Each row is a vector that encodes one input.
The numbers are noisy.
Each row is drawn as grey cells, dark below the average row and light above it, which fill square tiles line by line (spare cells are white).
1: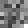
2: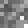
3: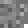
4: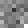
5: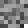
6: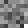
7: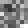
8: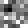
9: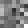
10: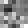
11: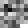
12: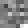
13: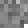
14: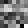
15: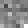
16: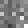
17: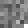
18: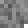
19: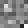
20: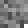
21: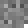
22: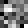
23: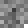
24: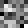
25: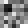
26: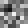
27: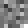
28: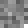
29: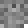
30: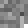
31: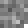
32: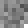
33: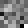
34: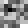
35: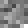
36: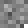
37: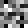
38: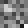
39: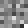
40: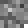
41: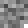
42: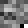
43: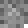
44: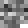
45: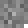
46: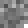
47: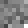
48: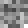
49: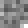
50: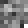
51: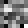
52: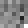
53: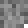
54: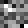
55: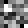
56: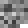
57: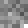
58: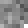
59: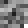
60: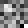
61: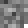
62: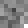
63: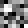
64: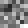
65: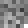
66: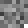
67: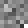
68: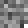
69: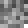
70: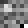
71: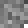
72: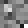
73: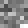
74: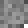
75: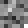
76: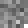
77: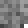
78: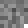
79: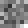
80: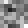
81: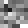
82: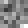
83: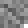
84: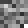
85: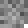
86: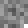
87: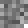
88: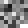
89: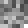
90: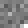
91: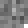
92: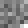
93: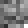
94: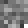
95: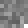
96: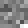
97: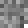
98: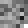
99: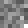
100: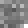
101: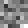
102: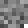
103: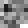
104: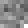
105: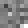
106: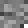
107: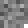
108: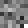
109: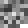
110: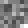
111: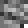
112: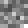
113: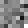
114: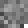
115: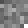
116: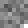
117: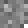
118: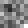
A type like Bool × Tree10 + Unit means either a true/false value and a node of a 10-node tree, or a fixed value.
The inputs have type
Circle9 × (Line8 + Tree8).
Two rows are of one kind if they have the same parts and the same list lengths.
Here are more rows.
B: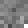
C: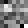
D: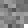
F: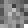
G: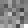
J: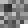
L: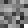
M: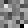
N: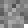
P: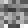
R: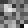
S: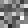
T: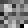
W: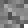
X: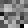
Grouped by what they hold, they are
B, C, D, F, M, N, P, R, S, T, W
G, J, L, X

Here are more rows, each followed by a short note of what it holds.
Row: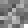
a point on a 9-point circle and a point on an 8-point line
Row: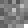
a point on a 9-point circle and a point on an 8-point line
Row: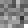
a point on a 9-point circle and a point on an 8-point line
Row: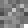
a point on a 9-point circle and a point on an 8-point line
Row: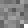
a point on a 9-point circle and a node of an 8-node tree
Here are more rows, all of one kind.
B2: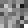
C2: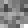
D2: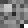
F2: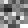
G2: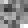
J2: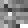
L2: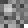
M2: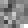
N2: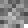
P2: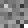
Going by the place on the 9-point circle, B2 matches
G2 and M2.
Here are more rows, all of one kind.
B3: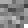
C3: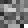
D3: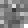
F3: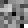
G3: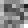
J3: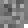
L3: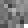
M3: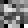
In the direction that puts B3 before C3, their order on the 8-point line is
F3, G3, M3, B3, L3, D3, C3, J3.
